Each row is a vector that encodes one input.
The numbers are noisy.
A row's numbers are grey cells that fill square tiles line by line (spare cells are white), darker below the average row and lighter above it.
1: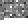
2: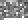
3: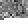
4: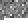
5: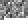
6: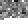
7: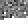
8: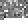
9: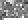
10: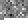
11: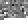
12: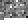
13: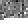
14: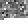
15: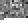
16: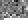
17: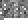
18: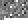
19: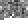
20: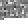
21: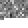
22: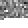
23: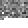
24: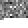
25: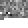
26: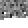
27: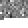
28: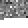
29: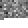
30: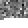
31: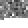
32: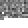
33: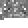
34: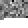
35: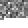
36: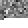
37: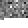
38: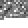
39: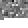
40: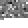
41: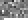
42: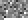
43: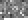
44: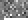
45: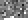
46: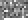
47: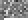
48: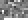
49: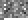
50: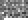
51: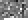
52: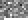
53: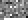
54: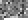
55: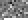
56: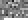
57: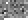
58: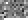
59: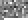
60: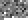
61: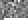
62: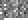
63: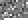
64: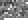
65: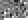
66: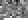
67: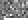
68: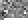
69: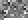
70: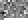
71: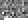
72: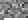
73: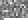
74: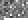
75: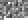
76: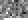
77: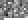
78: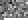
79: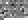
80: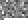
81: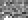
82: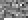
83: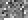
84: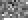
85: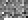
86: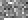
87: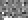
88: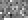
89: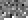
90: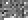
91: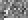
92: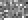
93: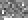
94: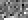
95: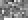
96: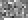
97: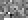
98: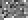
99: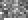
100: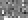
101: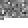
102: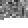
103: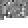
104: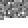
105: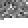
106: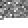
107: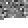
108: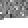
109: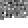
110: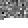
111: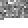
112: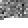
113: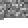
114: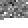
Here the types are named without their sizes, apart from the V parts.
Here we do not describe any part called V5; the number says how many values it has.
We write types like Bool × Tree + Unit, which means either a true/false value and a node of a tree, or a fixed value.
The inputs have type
Label × (Line + V5).
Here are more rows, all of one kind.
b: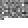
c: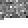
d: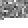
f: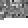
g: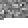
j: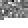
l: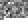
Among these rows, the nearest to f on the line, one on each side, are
b and c.
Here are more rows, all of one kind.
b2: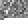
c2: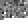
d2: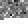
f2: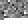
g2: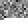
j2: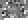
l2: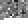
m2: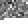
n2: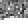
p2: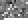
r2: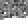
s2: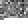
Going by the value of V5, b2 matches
d2, l2, n2 and p2.
